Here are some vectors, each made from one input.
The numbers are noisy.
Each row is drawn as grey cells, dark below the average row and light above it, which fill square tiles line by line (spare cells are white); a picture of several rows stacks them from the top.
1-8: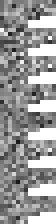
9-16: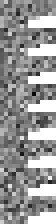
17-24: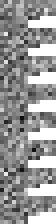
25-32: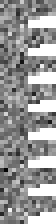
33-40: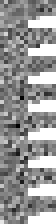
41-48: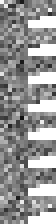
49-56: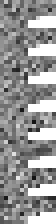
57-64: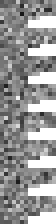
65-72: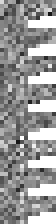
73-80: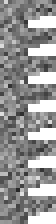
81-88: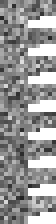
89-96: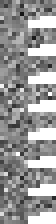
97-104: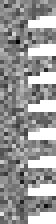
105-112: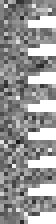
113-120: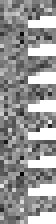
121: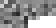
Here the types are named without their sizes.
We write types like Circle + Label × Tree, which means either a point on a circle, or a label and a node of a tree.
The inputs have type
(Line + Tree) × Tree.
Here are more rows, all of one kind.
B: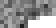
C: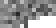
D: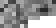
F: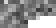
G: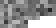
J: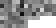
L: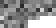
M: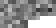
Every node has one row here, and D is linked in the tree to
C.
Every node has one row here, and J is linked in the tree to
L.
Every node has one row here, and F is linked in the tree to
C, L and M.
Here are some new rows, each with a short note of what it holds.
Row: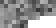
a point on a line and a node of a tree
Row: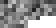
a node of each of two trees
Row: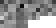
a point on a line and a node of a tree
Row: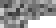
a point on a line and a node of a tree
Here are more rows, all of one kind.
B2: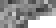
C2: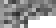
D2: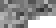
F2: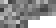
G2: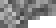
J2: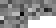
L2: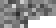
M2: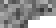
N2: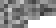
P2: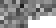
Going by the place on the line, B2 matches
C2, D2, L2 and M2.
